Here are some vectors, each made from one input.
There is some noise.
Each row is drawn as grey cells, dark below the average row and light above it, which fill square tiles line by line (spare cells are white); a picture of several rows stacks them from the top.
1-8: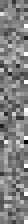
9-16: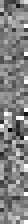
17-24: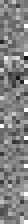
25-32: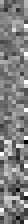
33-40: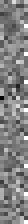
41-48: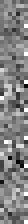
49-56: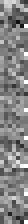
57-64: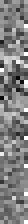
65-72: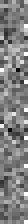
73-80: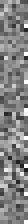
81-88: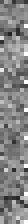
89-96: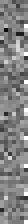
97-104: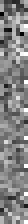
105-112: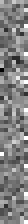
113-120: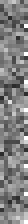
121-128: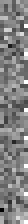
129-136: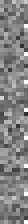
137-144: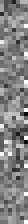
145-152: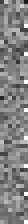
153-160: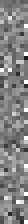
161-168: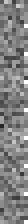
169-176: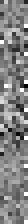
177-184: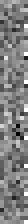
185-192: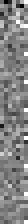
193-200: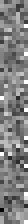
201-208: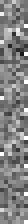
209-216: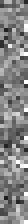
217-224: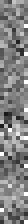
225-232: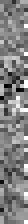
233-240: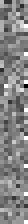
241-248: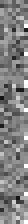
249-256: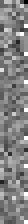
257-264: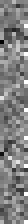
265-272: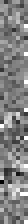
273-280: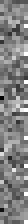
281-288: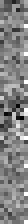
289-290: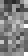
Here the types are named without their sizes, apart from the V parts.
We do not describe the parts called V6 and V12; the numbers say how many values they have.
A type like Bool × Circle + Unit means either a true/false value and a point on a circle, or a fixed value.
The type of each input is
(Bool × Tree + V6) × V12.
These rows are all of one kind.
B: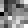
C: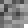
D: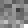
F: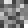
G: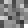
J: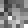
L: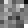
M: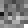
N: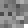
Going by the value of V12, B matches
G and N.
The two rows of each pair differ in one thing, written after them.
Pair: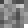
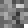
the true/false value
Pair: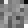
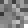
the node of the tree
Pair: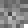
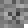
the value of V12
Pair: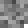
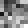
the node of the tree
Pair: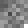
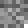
the value of V12
